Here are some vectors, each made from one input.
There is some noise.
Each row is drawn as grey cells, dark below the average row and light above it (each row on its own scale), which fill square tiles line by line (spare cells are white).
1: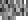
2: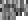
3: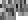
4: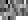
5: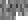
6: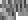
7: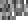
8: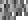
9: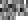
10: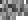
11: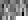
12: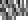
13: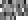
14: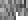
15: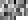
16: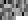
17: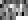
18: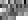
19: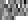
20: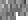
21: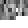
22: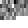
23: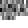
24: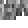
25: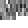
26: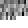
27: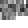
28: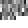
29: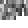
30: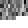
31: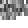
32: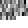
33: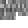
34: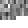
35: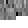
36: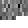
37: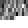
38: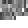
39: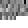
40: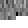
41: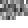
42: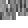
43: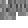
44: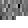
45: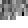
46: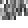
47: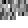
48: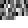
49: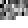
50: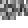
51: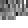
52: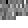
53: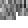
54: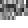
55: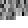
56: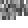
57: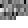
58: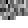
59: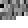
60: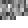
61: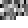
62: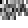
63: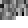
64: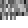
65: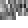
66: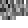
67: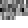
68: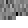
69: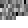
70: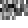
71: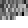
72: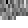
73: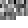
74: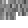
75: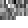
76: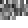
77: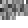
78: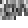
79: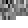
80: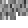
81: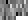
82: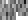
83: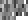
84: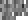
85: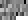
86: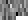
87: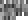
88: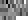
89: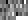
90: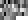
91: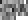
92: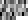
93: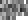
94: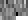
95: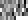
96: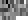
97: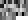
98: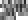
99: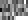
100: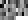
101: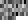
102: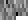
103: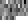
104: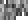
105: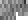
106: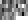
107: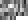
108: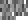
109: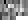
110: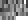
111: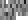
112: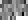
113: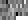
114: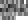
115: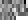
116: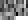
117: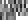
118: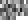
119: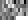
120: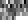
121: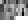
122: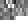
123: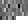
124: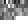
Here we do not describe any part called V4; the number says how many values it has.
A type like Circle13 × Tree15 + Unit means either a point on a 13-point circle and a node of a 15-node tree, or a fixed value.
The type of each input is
List2(Bool × V4).
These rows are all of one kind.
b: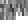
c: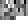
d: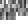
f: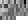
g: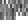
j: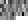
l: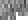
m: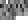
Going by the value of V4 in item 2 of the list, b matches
f and l.
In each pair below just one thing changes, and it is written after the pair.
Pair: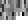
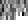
the true/false value in item 2 of the list
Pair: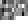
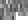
the true/false value in item 1 of the list
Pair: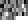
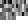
the value of V4 in item 1 of the list
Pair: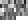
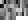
the true/false value in item 1 of the list
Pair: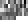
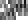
the value of V4 in item 1 of the list
